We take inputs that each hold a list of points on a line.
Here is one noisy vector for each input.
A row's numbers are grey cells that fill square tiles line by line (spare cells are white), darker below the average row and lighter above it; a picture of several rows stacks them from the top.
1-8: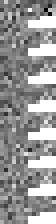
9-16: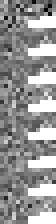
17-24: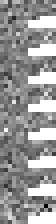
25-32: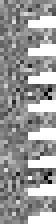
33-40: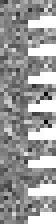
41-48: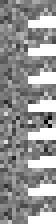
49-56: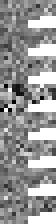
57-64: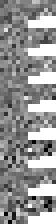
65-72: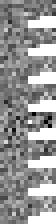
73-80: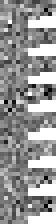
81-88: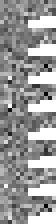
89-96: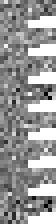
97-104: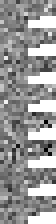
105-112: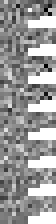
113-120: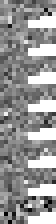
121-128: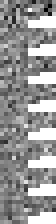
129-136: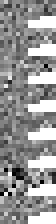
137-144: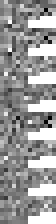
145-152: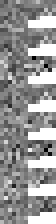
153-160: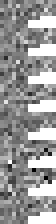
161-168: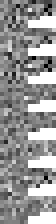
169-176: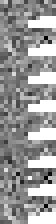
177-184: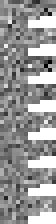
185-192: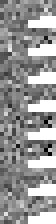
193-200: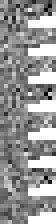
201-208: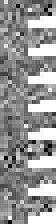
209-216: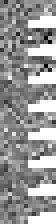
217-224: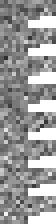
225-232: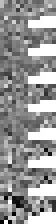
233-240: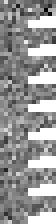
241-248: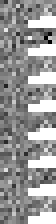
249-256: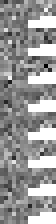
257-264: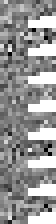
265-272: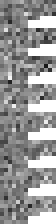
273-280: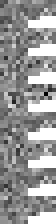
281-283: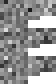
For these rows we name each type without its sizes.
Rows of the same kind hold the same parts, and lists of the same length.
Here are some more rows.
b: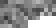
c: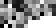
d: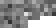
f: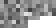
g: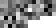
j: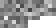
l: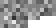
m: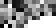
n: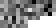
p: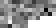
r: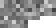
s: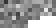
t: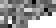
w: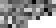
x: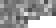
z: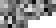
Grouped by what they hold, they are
b, d, g, n
c, m
f, j, l, p, r, s, t, w, x, z

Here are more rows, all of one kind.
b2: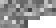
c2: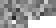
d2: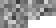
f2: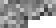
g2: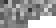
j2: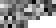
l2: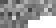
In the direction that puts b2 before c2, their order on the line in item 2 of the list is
l2, g2, f2, j2, b2, d2, c2.
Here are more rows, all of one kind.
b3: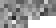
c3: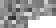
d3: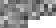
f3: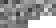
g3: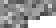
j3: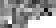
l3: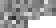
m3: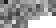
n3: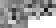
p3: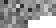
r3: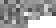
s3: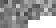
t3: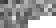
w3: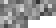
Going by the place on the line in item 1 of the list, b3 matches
d3, g3 and w3.
